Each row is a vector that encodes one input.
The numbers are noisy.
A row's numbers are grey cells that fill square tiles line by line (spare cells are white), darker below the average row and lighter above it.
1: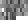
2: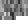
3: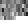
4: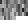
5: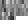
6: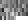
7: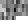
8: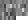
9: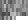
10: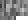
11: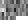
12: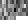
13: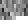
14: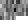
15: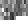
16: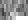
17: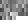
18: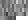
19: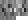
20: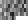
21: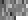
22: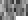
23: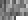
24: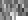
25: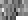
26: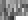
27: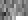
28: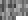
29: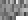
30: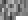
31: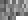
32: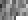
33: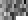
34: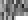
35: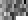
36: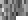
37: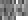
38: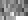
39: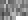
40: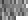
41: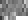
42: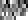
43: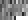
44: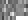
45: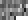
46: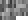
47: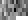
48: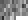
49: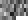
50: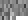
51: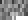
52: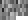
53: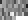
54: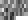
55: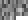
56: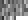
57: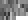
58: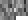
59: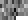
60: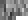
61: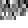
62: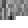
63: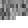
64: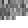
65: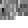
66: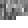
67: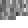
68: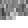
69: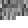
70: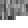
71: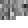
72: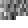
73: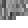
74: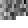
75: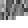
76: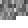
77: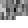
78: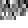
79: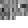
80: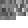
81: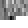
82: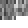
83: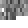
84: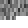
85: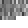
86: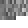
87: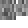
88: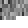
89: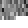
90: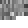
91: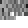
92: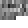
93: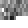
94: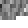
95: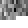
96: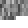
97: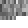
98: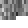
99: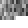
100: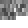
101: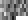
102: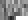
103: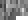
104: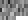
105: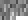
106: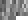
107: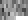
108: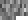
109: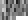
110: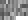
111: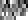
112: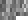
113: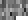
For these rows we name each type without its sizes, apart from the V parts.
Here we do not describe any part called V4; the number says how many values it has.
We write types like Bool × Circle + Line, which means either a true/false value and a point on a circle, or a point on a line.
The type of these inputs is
List(Label × (Line + V4)).
